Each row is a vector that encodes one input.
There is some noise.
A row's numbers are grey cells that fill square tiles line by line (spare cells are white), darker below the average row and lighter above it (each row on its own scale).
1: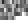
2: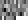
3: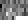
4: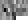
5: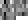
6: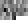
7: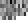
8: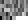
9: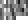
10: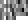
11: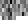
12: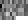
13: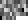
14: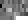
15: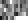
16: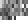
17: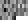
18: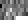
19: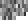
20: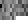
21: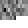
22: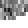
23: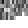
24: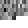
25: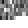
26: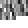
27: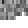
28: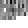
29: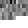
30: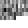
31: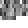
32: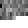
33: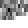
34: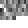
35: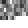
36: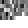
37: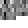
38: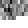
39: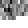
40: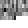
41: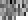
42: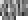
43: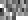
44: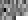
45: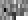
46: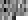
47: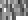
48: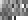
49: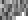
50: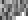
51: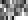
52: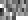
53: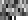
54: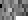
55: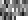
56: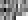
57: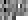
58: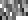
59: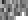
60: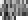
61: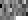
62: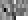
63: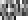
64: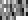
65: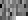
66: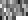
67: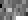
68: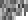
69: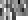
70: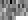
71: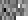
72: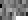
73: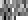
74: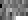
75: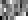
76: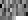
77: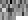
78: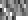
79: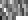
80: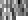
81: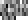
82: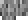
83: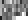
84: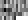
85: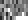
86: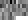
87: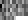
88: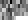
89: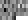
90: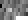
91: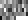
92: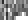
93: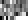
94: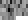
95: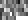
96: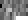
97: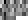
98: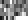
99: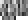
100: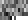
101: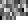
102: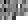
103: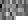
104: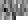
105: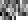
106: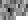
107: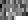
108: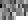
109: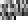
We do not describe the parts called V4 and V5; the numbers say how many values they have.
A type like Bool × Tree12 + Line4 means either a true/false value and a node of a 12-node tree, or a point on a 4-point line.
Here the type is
(Bool × Bool × Bool × Bool × V4 + Circle6) × V5.
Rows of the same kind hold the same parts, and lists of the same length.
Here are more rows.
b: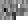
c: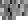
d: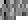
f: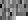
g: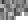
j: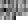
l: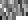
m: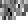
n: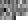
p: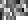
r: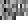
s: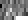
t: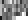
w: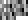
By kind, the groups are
b, d, f, g, j, l, n, p, r, s, t, w
c, m

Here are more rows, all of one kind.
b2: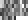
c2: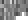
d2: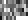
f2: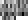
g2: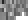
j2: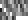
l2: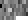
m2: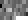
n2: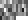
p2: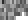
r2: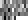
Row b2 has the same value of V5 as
f2 and r2.
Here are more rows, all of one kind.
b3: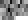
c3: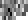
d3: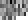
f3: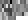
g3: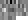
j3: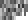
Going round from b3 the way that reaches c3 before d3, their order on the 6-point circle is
b3, c3, j3, d3, g3, f3.
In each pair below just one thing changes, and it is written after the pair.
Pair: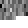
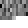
one of the four true/false values
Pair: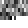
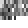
the value of V4
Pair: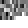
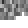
the value of V4
